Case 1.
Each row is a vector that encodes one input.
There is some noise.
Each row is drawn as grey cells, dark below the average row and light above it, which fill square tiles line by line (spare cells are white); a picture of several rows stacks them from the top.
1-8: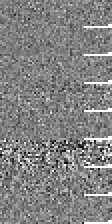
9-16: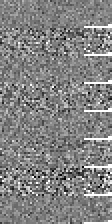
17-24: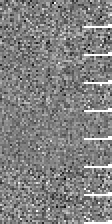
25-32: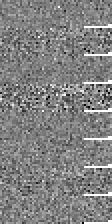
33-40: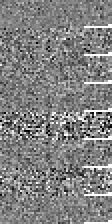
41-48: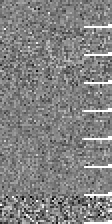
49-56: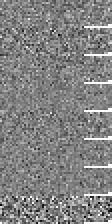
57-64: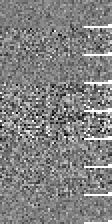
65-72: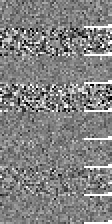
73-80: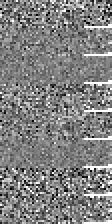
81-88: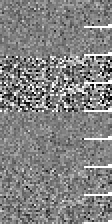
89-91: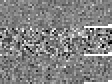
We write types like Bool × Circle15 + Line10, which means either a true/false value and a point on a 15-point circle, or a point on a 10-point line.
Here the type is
Bool × Circle11.
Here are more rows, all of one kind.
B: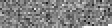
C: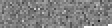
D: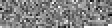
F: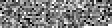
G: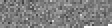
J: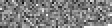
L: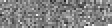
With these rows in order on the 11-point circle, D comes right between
F and G.
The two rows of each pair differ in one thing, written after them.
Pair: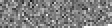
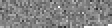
the true/false value
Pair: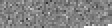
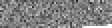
the true/false value
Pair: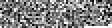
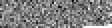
the place on the 11-point circle
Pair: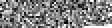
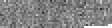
the true/false value
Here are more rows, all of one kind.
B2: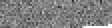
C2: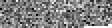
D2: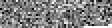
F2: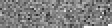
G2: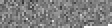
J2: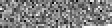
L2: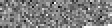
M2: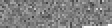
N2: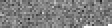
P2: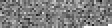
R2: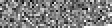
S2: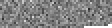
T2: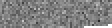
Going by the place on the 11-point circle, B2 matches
N2 and P2.
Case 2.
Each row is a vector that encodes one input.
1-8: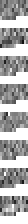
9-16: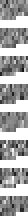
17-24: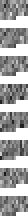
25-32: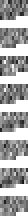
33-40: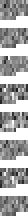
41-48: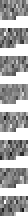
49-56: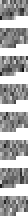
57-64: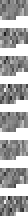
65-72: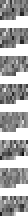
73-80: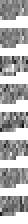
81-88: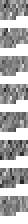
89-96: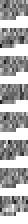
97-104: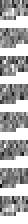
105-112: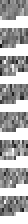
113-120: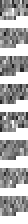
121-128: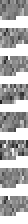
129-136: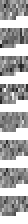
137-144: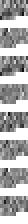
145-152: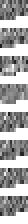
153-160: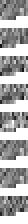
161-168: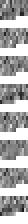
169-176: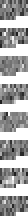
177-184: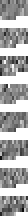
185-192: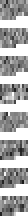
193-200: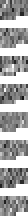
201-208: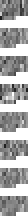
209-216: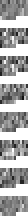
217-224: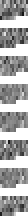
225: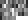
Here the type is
Bool × (Circle10 + Unit).
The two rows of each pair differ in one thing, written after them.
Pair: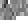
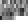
the true/false value
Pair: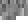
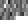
the true/false value
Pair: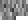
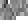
the place on the 10-point circle
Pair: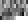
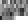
the place on the 10-point circle
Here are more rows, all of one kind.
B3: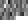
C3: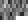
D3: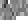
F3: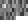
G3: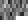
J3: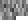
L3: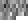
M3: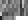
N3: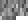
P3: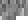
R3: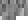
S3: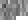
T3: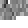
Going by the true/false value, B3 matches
C3, F3, G3 and M3.
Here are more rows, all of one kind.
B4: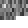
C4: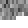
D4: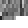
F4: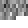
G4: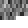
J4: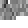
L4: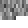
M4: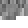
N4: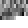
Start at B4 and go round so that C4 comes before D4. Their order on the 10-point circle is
B4, G4, M4, N4, J4, C4, D4, F4, L4.
